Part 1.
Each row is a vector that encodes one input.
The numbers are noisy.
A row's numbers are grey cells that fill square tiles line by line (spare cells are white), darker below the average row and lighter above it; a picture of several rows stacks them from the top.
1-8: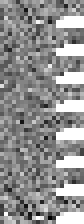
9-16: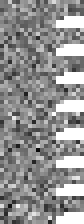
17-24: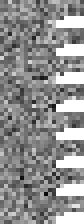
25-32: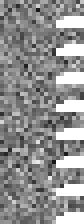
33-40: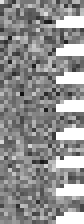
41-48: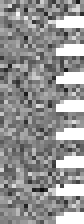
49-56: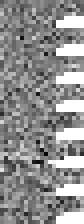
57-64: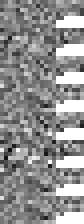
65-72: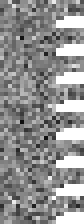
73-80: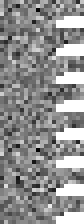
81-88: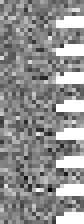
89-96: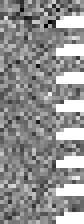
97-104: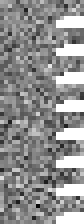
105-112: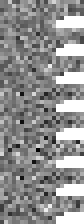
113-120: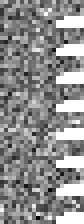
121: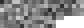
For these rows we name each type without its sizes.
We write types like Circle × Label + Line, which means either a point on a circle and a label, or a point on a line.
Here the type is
Line.
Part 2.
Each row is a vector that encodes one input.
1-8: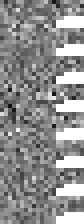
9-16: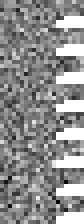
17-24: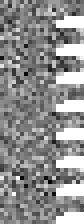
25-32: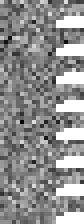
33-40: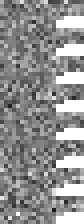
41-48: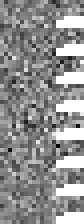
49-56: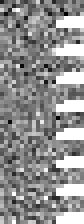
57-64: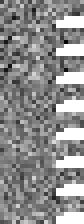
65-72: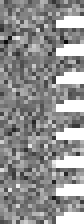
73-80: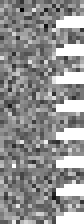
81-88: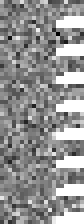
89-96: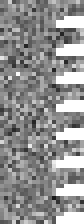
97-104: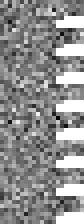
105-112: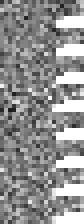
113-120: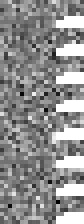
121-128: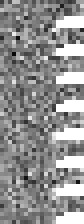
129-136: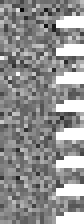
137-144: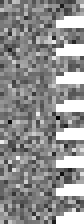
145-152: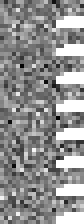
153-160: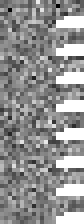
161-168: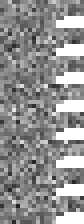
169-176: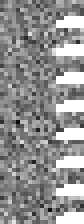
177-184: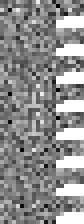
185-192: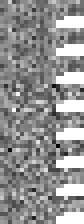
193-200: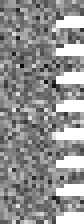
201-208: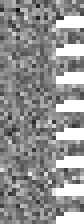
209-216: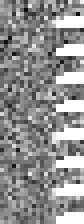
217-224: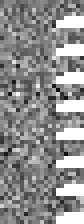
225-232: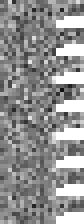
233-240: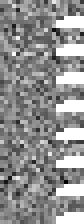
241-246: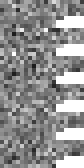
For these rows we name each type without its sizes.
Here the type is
Line.
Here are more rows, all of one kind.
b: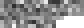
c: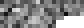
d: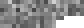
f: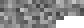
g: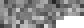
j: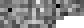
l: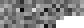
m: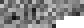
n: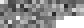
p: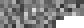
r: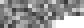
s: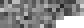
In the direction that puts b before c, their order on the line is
r, n, b, g, j, c, s, l, p, f, d, m.
